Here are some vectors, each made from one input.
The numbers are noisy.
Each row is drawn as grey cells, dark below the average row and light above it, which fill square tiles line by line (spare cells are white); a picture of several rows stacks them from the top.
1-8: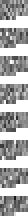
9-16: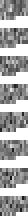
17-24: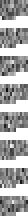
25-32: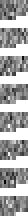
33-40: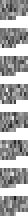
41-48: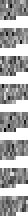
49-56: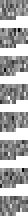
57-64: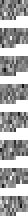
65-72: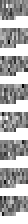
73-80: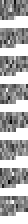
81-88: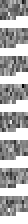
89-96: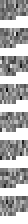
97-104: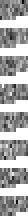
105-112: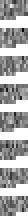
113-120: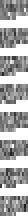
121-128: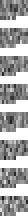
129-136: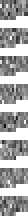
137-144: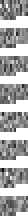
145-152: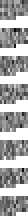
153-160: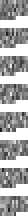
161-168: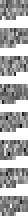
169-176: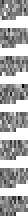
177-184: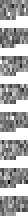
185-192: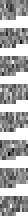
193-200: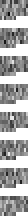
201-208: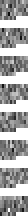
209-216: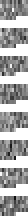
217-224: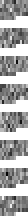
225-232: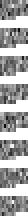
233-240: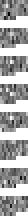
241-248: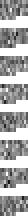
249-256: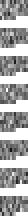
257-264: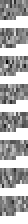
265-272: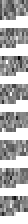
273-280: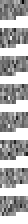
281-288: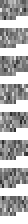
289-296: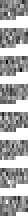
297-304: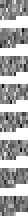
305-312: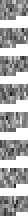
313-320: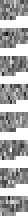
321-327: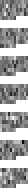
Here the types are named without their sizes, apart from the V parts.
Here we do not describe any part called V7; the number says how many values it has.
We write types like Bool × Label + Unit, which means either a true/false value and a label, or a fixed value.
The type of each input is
(Bool × Bool × Bool + Label) × V7 + Circle × Circle.
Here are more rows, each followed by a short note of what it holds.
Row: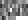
three true/false values and a value of V7
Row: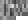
three true/false values and a value of V7
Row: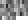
a point on each of two circles
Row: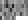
a point on each of two circles
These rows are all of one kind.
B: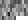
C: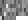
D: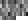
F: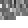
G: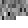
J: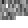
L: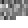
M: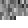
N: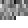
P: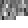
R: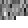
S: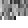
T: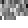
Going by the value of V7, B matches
N, S and T.
